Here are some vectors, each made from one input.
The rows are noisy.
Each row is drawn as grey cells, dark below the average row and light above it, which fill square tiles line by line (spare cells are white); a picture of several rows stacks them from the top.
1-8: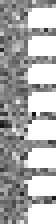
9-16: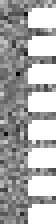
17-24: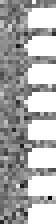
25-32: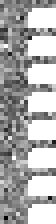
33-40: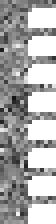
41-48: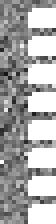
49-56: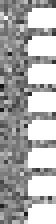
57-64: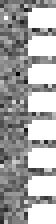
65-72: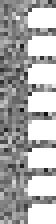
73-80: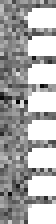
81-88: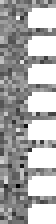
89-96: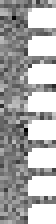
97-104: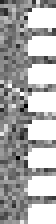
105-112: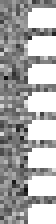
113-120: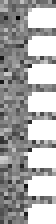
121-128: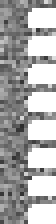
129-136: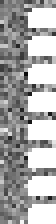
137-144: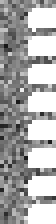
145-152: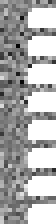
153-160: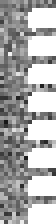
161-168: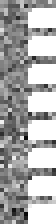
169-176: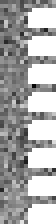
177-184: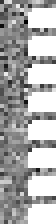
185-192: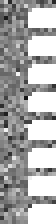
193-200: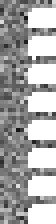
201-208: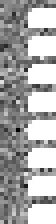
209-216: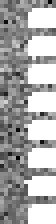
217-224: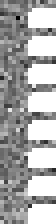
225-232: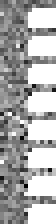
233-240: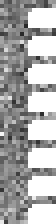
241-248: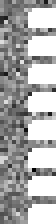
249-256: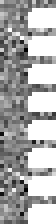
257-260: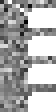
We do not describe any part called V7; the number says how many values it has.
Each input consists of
a list of up to two items, each one of 8 labels and a value of V7.
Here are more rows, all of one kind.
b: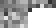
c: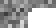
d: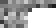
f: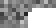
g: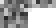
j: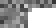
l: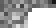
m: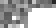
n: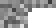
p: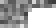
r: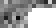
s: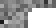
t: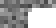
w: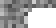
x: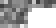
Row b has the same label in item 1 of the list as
c, d, f and n.
